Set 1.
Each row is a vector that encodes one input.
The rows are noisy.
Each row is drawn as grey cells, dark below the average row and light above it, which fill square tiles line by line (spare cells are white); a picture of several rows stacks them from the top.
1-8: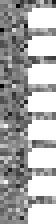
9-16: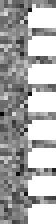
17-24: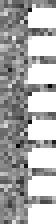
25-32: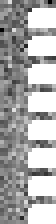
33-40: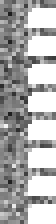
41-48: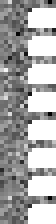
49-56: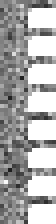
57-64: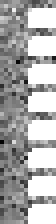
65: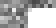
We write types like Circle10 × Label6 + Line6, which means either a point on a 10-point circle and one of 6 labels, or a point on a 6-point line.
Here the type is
Line5 + Tree9.
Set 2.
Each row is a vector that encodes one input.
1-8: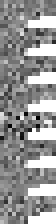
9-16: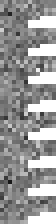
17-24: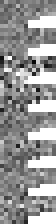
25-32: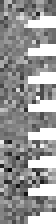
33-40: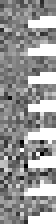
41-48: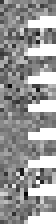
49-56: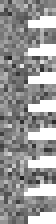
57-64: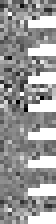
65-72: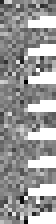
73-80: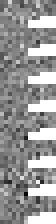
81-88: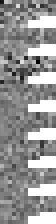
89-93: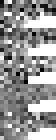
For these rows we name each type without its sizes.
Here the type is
(Bool × Bool × Bool + Unit) × Line.
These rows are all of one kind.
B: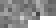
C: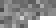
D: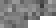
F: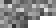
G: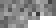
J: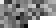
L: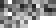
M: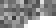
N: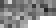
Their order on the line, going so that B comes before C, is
F, M, D, N, L, B, G, J, C.
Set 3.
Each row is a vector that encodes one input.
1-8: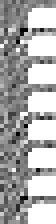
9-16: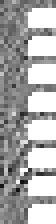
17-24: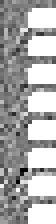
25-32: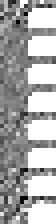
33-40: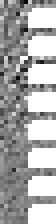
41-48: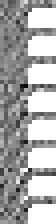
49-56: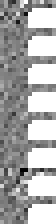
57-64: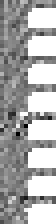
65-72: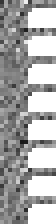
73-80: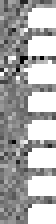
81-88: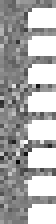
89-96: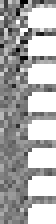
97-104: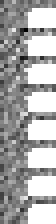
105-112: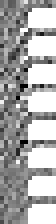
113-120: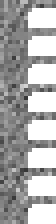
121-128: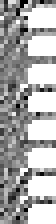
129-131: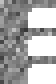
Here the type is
List2(Line5).
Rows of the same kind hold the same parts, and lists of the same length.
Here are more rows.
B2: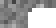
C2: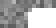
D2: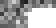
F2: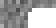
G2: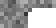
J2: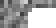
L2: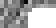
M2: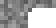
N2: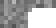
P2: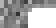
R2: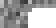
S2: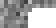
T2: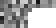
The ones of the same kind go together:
B2, F2, G2, L2, M2, P2, R2, S2
C2, D2, J2, N2
T2

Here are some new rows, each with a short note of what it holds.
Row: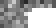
a list of one item
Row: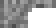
a list of one item
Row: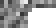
a list of one item
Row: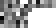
the empty list
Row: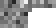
a list of two items
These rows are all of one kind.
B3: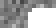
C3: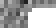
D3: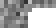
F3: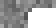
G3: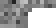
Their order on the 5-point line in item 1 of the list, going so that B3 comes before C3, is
G3, B3, F3, C3, D3.
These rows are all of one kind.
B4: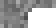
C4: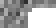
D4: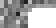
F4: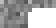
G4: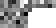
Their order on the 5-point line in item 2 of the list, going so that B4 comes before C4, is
B4, F4, G4, C4, D4.
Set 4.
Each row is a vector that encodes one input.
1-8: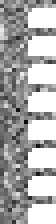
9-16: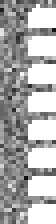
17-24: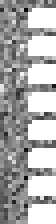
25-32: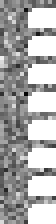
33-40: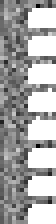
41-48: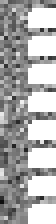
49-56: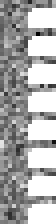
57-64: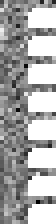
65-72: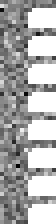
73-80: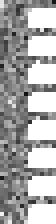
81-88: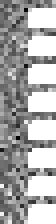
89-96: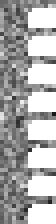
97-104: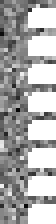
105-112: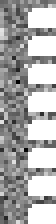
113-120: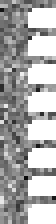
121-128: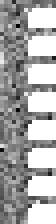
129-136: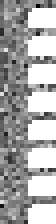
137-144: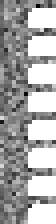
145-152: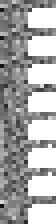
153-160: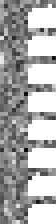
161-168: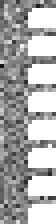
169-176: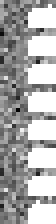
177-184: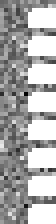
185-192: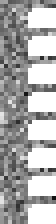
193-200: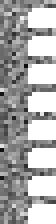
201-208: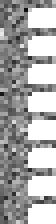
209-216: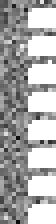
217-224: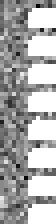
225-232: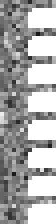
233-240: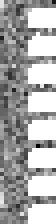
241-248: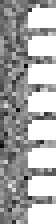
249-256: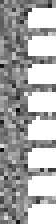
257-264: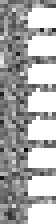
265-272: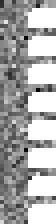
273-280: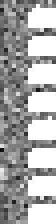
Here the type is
Circle13 + Tree17 + Unit.
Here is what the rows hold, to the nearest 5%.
About 45% of them hold a point on a 13-point circle. A few of them hold a fixed value. The rest hold a node of a 17-node tree.
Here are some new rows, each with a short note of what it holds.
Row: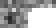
a node of a 17-node tree
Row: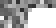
a fixed value
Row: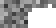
a node of a 17-node tree
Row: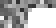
a fixed value
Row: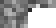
a point on a 13-point circle
